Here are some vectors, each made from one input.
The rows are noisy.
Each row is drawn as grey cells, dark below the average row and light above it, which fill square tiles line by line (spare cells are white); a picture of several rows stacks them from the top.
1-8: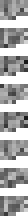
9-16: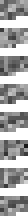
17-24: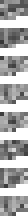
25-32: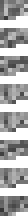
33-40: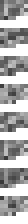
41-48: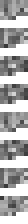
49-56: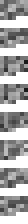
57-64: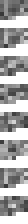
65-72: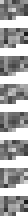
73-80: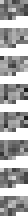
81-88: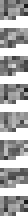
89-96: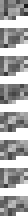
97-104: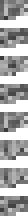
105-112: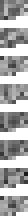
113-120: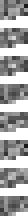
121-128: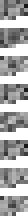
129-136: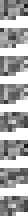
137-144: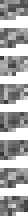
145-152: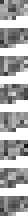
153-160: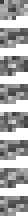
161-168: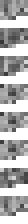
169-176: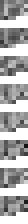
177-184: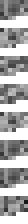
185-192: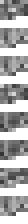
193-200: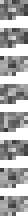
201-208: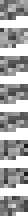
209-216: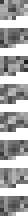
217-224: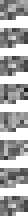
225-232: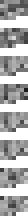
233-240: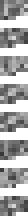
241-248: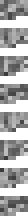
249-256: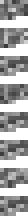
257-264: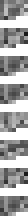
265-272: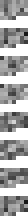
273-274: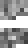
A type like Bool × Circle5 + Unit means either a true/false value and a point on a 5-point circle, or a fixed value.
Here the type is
Bool × Bool × Bool.
